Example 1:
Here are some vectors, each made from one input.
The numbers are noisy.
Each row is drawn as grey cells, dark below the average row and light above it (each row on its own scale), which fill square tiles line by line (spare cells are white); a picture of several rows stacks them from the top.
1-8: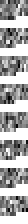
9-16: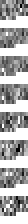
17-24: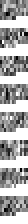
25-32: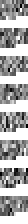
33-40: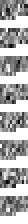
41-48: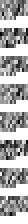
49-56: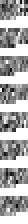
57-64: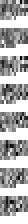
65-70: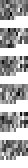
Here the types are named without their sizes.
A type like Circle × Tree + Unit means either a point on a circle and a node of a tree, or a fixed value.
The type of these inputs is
Label.
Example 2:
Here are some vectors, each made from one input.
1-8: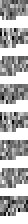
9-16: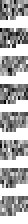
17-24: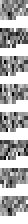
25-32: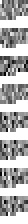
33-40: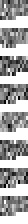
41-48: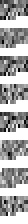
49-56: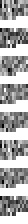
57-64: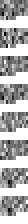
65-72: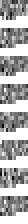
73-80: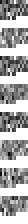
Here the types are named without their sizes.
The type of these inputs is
Line.
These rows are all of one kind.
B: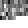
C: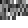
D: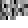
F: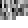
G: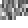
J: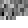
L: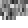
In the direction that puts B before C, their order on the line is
F, D, J, L, G, B, C.
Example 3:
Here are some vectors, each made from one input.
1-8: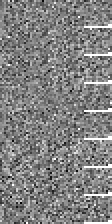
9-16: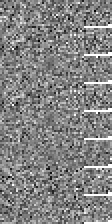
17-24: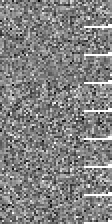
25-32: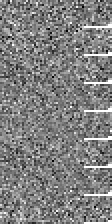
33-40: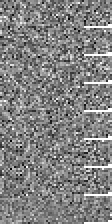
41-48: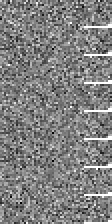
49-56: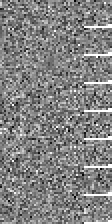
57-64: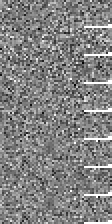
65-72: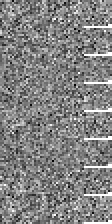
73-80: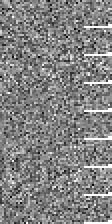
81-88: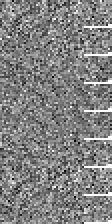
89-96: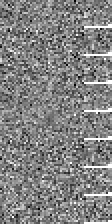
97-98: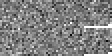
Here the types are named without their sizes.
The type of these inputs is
Tree.
